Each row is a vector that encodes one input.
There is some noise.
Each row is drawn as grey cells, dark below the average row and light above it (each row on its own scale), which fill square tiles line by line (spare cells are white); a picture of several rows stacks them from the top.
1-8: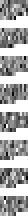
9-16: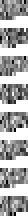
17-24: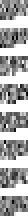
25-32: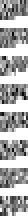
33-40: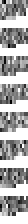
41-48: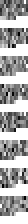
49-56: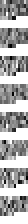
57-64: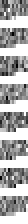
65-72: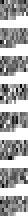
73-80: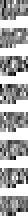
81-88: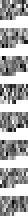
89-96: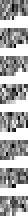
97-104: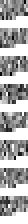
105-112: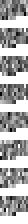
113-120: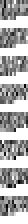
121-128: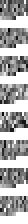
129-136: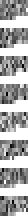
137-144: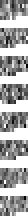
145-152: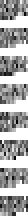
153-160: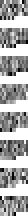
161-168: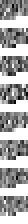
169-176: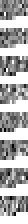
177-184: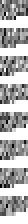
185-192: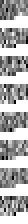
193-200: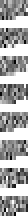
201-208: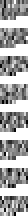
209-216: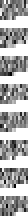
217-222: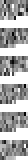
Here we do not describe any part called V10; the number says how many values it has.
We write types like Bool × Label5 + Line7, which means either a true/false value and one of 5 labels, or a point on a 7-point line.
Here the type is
List2(Label9 × V10).
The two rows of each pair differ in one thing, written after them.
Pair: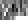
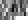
the label in item 2 of the list
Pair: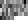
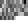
the value of V10 in item 1 of the list
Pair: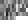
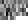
the label in item 2 of the list
